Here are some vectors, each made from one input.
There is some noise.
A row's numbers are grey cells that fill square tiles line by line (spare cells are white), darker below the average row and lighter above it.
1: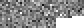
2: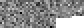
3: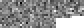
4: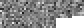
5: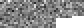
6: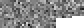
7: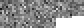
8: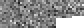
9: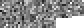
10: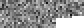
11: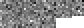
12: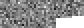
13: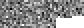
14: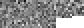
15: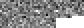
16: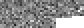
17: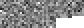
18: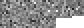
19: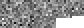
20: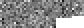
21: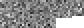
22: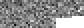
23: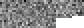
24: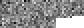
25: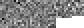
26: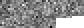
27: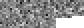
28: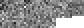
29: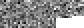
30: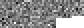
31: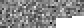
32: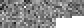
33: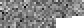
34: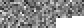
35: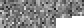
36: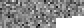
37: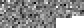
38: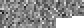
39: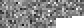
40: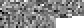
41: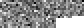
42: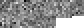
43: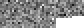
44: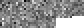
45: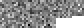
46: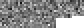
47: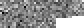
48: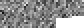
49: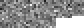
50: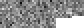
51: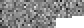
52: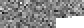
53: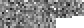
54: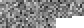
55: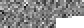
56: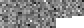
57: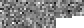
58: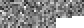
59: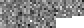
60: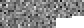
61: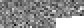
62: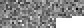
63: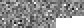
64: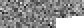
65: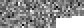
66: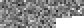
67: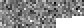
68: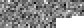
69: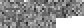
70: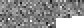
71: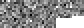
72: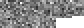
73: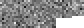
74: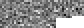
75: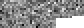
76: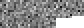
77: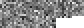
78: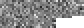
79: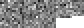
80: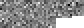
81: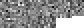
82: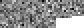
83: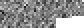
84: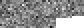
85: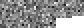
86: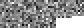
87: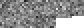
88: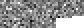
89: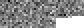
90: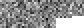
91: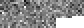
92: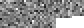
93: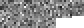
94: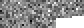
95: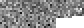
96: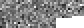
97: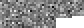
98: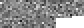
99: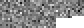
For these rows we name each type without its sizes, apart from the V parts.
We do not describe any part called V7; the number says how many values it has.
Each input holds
a value of V7, together with either a point on each of two lines, or four true/false values.
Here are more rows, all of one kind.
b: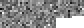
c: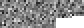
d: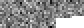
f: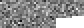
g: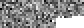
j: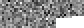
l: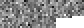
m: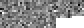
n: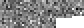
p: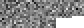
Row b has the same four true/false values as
g and m.
